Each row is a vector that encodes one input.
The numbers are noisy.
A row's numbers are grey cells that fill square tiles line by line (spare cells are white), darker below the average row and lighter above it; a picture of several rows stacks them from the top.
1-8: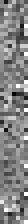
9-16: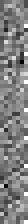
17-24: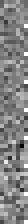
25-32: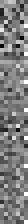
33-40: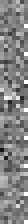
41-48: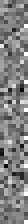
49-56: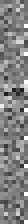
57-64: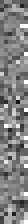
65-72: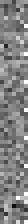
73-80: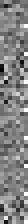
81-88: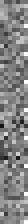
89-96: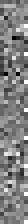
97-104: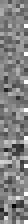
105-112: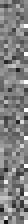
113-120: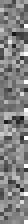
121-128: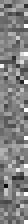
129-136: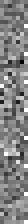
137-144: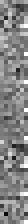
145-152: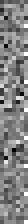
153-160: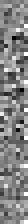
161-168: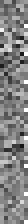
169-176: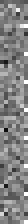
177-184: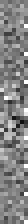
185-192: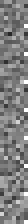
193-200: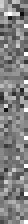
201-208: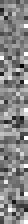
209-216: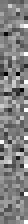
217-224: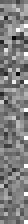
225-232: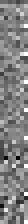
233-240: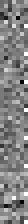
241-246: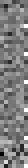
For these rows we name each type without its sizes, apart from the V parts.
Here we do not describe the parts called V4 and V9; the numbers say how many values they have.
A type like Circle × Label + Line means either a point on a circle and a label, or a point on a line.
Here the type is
Bool × (Line + V4) + V9.
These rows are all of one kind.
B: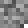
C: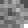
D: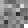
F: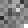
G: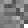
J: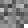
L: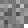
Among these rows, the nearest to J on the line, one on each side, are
C and D.
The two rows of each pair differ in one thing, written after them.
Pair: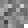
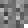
the true/false value
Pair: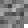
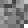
the place on the line
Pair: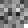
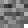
the true/false value
